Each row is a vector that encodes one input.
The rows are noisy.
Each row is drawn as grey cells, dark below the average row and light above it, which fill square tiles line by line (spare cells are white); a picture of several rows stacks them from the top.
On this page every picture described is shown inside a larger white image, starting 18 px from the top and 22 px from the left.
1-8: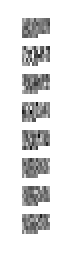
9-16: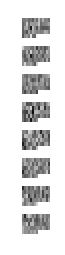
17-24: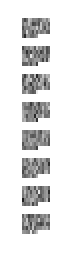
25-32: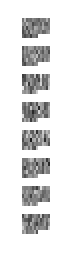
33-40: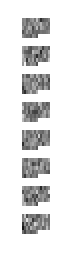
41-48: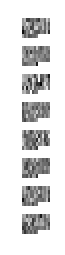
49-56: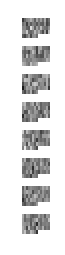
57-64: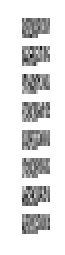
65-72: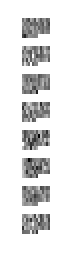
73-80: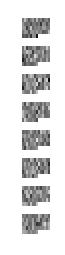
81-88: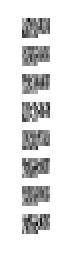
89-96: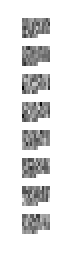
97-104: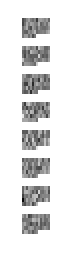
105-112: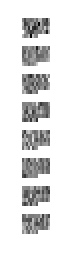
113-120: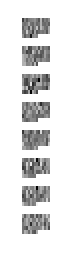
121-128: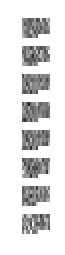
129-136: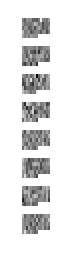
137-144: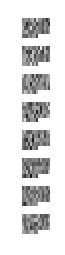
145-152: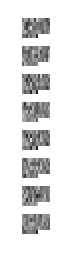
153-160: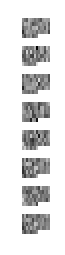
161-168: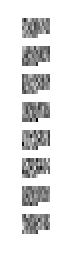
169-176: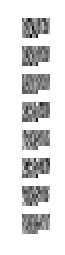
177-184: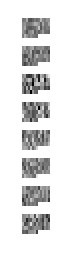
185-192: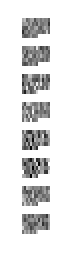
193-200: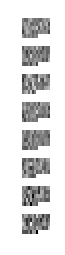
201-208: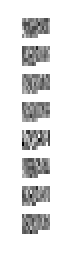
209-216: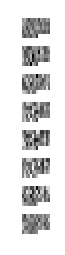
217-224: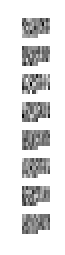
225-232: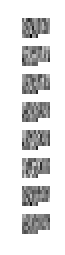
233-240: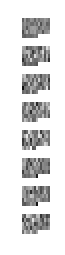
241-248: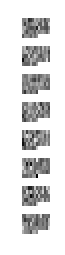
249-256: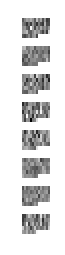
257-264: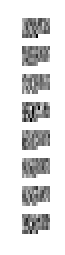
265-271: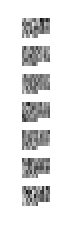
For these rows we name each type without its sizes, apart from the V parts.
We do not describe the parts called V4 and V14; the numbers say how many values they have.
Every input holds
a label, together with either a true/false value and a value of V4, or a value of V14.
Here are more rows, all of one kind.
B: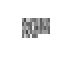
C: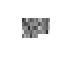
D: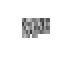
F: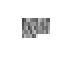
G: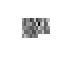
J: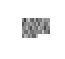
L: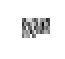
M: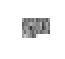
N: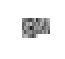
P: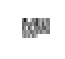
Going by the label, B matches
G, J and P.
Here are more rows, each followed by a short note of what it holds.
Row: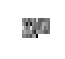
a label, a true/false value and a value of V4
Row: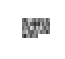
a label, a true/false value and a value of V4
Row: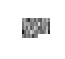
a label, a true/false value and a value of V4
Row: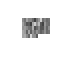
a label and a value of V14
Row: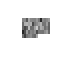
a label, a true/false value and a value of V4
